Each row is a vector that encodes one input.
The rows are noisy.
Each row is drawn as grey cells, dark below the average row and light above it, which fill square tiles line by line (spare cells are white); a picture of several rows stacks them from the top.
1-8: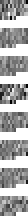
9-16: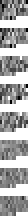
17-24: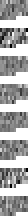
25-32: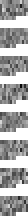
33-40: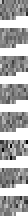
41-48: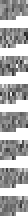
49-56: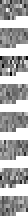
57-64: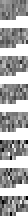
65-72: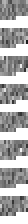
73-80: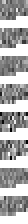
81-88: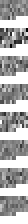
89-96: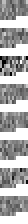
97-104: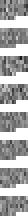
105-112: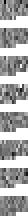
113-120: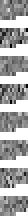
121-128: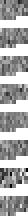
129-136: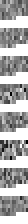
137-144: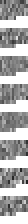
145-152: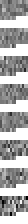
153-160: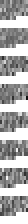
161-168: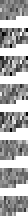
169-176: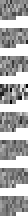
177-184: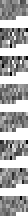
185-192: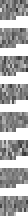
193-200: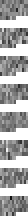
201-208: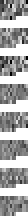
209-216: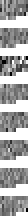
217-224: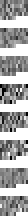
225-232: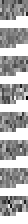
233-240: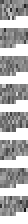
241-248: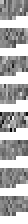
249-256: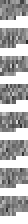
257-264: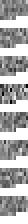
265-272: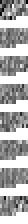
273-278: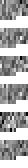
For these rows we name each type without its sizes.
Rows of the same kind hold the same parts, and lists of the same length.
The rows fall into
3 kinds.
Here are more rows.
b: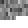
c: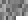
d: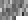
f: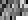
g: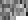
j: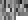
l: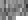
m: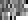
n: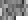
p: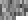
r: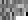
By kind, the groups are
b, g, j, l, n, r
c, d, p
f, m

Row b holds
a point on a line, a node of a tree and a true/false value.
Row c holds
a point on a line and a true/false value.
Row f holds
a label.
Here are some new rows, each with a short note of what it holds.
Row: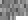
a point on a line and a true/false value
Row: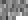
a point on a line, a node of a tree and a true/false value
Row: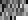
a label
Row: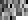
a label
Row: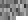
a point on a line and a true/false value
